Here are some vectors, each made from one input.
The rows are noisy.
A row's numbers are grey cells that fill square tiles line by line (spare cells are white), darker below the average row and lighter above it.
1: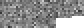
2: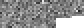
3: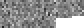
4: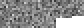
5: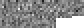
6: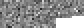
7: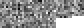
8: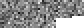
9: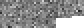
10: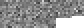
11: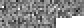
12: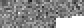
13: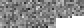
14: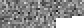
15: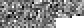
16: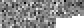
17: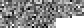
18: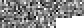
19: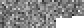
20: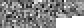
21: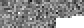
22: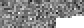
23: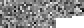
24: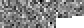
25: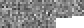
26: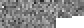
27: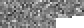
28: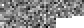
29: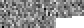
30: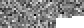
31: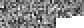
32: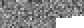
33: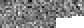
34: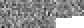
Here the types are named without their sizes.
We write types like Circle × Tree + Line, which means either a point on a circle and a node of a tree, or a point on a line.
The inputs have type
Line.
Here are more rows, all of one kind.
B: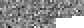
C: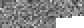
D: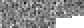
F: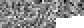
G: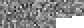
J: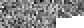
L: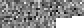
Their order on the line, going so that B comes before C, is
G, L, J, D, F, B, C.
